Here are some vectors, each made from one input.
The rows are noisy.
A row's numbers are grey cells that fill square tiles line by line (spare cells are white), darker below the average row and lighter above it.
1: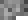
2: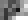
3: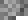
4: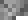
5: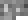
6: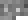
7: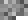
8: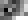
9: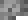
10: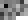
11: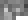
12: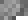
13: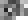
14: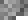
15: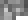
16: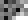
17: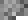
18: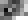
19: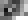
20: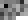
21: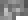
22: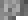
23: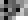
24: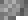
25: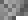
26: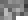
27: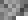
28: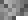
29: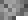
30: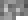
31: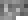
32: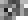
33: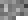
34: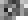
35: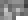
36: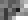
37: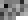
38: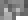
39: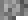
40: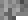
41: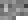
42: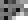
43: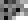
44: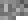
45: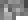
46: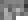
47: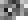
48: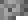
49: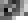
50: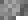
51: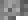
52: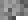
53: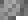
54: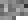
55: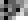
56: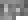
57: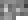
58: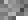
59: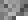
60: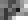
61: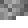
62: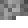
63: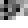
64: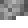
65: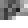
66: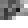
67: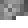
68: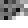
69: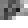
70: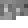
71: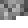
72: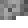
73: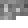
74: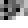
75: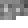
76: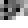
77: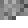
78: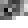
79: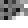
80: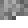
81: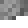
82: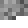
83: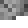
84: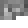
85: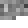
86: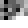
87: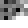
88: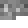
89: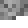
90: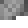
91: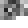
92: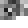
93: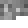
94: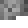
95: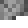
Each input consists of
either a point on a 5-point line, or a list of up to two points on a 4-point line.
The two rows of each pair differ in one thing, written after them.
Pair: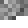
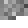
the place on the 4-point line in item 1 of the list
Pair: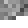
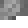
the place on the 4-point line in item 2 of the list
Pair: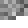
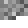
the place on the 4-point line in item 2 of the list
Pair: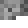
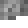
the place on the 4-point line in item 1 of the list
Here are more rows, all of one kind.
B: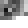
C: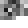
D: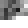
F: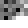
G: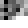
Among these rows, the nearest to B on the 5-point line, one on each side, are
C and D.
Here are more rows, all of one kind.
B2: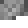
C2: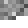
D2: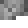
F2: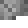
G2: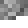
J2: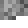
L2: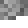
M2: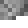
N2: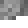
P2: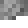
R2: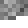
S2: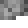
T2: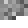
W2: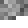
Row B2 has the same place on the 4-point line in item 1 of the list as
D2, F2, M2 and S2.
